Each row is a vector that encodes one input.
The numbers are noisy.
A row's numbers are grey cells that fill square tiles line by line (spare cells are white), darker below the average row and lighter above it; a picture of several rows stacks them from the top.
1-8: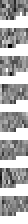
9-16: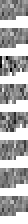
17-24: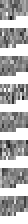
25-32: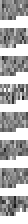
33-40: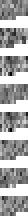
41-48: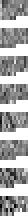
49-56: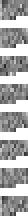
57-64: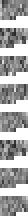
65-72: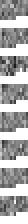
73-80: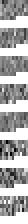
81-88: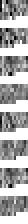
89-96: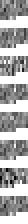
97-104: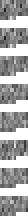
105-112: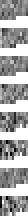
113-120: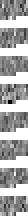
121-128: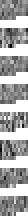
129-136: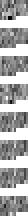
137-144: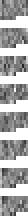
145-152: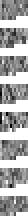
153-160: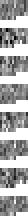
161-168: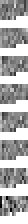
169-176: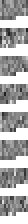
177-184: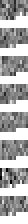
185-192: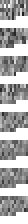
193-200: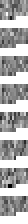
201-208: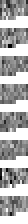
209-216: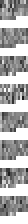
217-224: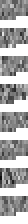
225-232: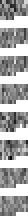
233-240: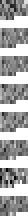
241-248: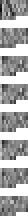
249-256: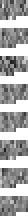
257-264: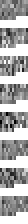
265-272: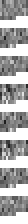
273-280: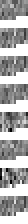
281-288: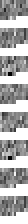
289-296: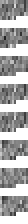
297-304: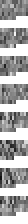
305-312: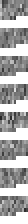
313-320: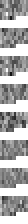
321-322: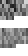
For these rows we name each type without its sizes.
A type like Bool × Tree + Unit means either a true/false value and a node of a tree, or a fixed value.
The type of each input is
Bool × Bool × Bool × Bool + Circle + Unit.
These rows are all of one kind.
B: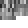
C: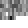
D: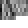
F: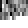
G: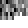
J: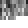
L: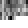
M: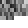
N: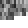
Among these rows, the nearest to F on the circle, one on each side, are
D and G.
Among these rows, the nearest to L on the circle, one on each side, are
C and J.
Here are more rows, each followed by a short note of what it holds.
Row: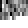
a point on a circle
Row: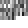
a fixed value
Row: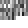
a fixed value
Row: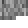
four true/false values
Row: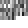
a fixed value
